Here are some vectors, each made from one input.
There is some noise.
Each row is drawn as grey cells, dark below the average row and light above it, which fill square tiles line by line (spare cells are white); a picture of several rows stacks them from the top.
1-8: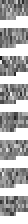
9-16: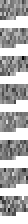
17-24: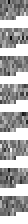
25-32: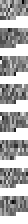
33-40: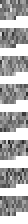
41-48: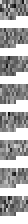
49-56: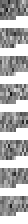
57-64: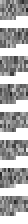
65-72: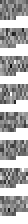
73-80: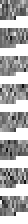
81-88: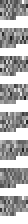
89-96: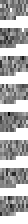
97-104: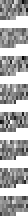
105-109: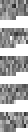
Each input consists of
a point on a 6-point circle, together with either a point on a 5-point line, or a point on a 6-point line.
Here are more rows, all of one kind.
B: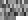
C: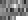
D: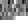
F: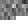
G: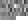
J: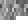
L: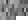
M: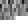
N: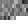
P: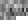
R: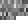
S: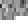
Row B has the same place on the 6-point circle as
G, J and S.
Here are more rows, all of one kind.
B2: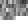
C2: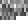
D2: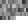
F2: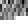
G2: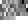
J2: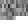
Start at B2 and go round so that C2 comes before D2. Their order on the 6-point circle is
B2, G2, C2, D2, F2, J2.
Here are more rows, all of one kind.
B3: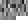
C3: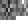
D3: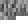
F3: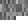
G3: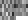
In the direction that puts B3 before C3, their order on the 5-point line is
D3, B3, C3, F3, G3.
